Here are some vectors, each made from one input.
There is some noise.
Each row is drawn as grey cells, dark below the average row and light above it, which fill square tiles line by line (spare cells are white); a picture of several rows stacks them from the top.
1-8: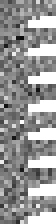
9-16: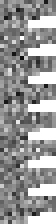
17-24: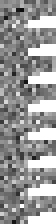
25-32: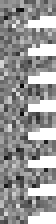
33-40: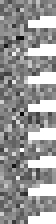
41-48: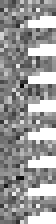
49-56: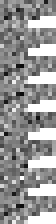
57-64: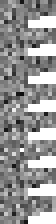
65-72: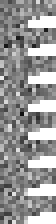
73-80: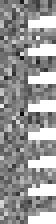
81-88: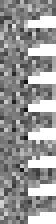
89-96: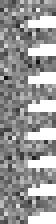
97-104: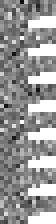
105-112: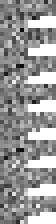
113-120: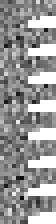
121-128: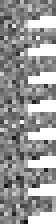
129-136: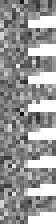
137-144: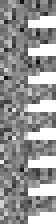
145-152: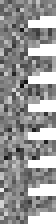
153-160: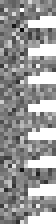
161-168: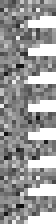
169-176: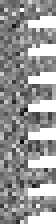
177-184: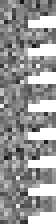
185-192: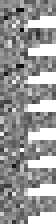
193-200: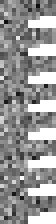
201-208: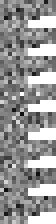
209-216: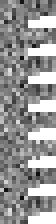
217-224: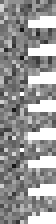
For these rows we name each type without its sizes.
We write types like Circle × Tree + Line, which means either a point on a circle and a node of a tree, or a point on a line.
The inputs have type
Bool × Bool × Bool + Circle.
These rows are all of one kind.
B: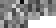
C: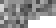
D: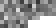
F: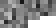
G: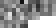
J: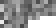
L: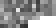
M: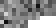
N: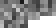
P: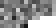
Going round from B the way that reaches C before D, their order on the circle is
B, N, F, M, J, C, D, L, P, G.
